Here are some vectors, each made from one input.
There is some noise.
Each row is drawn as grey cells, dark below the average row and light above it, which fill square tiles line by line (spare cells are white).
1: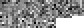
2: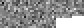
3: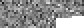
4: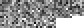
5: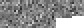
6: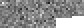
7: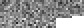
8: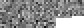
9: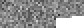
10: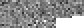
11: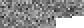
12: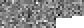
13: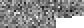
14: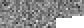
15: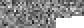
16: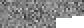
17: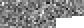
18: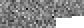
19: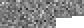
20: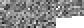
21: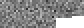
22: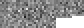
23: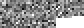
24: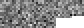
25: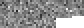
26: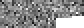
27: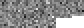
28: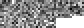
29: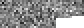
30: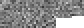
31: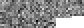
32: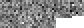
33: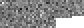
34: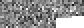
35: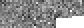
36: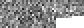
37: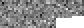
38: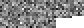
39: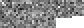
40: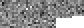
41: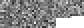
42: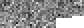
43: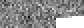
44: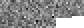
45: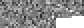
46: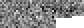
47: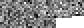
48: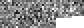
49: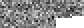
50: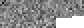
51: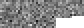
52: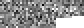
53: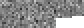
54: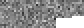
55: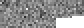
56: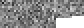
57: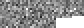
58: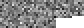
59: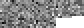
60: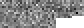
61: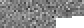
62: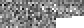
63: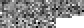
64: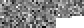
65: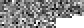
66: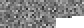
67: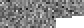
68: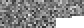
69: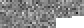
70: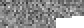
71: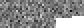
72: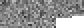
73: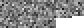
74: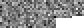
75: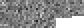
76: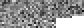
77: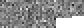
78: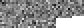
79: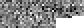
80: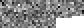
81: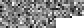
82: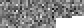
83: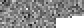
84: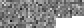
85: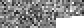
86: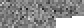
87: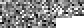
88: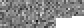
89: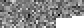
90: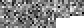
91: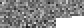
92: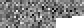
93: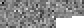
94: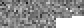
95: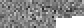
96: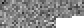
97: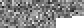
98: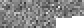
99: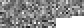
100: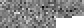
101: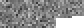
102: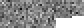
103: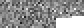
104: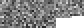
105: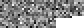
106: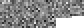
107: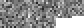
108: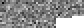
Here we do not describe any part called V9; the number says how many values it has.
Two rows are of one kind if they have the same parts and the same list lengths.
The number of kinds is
3.
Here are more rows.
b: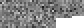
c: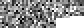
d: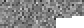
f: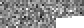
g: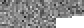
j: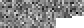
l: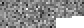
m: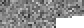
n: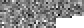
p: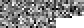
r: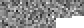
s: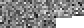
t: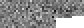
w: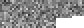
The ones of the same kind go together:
b, j, t
c, d, f, g, l, m, n, r, w
p, s

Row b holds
a point on a 10-point circle.
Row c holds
one of 8 labels and a value of V9.
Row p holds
a fixed value.
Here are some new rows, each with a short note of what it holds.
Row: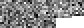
a fixed value
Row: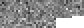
one of 8 labels and a value of V9
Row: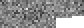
one of 8 labels and a value of V9
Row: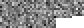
a fixed value
